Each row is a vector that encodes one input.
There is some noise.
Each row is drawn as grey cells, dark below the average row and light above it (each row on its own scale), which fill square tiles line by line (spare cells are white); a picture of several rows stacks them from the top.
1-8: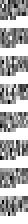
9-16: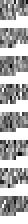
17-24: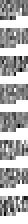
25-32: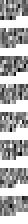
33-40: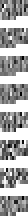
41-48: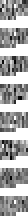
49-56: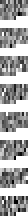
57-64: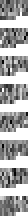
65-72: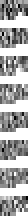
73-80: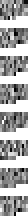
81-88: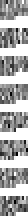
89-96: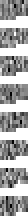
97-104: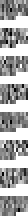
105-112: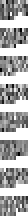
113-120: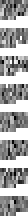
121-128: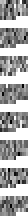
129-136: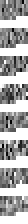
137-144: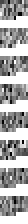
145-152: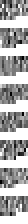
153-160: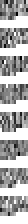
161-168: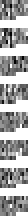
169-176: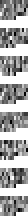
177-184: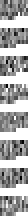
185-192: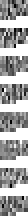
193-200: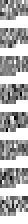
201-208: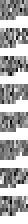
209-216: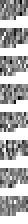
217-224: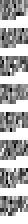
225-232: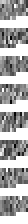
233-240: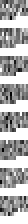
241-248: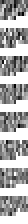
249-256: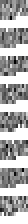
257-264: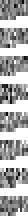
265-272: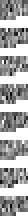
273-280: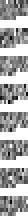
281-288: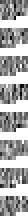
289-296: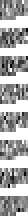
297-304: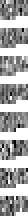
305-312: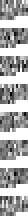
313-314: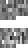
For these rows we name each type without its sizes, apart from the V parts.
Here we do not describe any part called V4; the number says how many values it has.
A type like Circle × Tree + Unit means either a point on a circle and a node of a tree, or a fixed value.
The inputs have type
(Circle + Unit) × V4 + Line.
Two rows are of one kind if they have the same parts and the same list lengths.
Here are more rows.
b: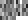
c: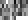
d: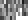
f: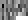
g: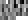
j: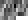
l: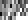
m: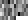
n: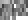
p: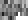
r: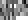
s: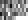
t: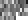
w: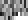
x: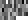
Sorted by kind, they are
b, d, f, n, r, t
c, g, j, m, x
l, p, s, w

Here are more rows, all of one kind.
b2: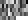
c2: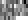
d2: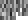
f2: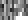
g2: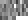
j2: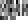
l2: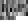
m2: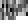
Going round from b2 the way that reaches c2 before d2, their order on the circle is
b2, m2, c2, g2, j2, d2, f2, l2.
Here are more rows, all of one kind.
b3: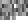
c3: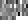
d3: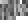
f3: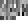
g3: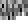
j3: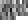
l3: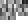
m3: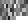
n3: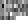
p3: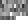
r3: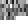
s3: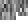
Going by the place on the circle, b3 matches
d3 and j3.
